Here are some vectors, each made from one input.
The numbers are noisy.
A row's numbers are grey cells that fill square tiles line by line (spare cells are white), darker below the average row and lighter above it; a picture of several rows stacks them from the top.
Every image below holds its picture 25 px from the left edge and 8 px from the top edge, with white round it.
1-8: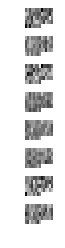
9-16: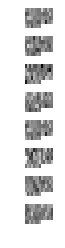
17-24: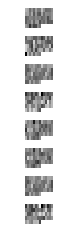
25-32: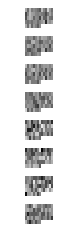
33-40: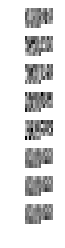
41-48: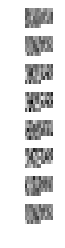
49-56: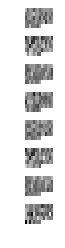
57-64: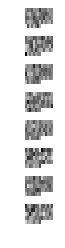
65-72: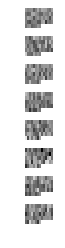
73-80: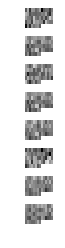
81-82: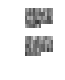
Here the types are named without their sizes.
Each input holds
a point on a line, together with either a point on a circle, or a label.
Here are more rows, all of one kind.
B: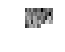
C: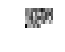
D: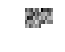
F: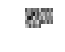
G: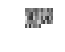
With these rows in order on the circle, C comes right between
B and G.
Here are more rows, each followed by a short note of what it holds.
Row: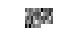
a point on a circle and a point on a line
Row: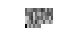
a point on a circle and a point on a line
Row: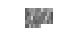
a label and a point on a line
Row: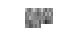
a label and a point on a line
